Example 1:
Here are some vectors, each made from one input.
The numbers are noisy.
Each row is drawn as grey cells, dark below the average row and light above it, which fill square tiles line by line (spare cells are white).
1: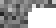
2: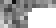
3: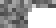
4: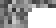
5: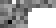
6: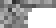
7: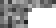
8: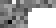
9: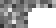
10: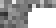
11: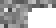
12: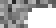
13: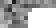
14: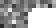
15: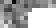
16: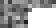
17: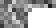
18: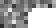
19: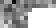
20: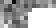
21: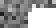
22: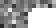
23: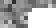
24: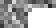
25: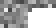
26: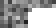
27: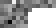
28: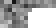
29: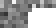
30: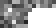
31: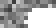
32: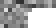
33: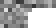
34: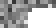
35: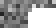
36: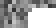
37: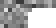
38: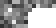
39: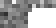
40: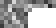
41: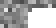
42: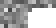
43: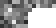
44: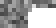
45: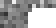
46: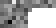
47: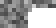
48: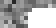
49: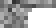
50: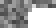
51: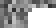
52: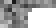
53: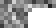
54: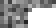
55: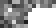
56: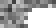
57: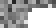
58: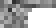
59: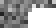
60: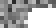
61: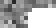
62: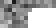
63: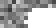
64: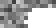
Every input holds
either a point on an 8-point circle, or a point on a 9-point circle.
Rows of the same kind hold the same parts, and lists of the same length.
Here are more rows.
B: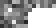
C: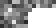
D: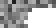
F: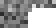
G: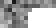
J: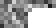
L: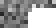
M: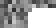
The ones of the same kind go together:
B, C, F, J, L, M
D, G

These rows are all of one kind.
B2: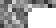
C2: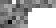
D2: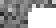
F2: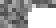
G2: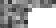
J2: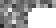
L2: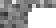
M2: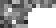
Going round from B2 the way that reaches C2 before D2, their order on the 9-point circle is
B2, J2, M2, G2, C2, L2, D2, F2.
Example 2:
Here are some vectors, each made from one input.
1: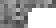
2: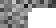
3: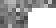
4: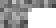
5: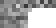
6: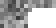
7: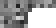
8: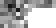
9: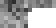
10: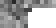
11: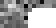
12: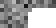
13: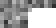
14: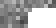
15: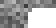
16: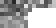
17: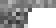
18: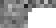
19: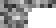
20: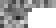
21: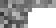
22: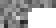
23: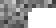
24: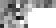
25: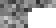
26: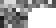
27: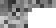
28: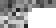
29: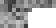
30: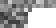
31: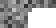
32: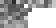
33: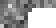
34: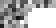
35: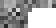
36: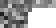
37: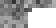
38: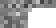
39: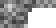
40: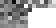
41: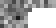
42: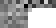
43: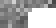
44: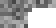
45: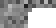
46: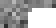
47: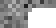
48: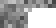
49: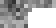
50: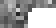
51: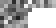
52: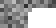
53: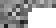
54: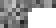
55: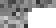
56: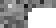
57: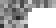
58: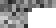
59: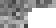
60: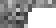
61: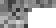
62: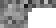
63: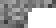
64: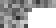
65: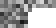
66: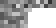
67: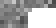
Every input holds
either a point on a 4-point line, or a point on a 6-point line.
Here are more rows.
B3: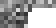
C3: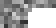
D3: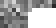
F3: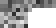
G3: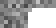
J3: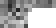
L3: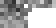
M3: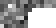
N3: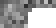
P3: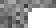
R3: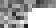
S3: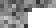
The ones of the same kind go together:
B3, C3, D3, G3, M3, N3, P3
F3, J3, L3, R3, S3

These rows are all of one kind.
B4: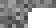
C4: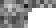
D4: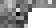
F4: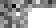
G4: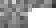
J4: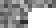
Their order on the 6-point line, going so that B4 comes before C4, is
G4, J4, D4, B4, F4, C4.
